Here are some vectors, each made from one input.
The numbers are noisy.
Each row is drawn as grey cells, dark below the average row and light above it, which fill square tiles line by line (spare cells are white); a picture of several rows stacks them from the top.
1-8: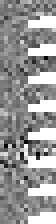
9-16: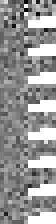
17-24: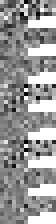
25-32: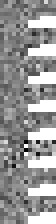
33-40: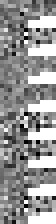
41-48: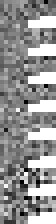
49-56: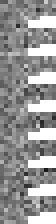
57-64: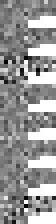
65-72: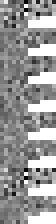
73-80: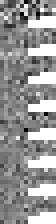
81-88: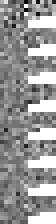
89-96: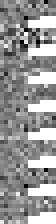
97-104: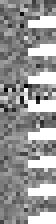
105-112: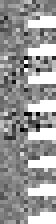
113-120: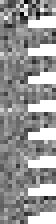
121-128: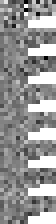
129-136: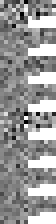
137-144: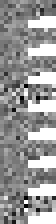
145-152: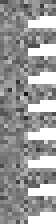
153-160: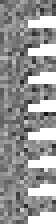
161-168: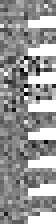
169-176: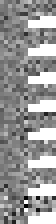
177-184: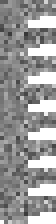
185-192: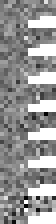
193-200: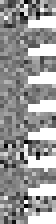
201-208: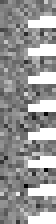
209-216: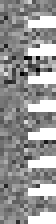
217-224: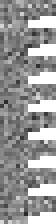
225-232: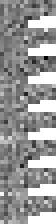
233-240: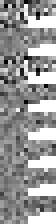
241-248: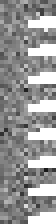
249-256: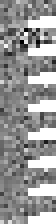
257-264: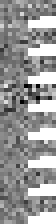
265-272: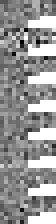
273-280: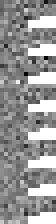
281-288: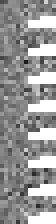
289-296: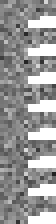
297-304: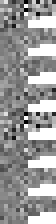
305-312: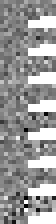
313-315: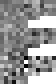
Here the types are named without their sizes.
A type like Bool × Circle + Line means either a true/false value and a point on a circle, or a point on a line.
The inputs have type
(Circle + Unit) × Label + Line.
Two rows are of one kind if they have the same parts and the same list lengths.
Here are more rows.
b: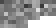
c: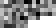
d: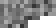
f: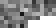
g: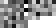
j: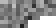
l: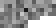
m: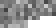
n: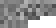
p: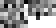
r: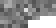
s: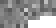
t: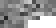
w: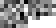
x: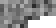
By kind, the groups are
b, l, m, n, s, t
c, g, p, w
d, f, j, r, x

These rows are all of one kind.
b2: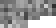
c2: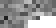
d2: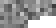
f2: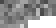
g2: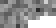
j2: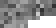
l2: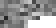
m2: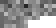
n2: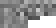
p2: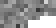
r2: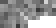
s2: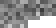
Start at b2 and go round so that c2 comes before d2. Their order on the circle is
b2, j2, n2, s2, p2, g2, r2, m2, l2, c2, f2, d2.
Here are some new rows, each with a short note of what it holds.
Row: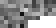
a label
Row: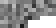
a label
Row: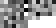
a point on a line
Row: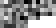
a point on a line
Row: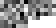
a point on a line
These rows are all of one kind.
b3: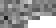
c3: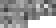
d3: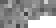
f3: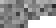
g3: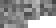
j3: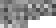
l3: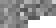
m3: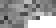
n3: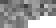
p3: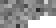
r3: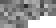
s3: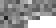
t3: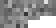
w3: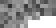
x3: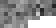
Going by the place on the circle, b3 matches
j3, p3, r3 and s3.
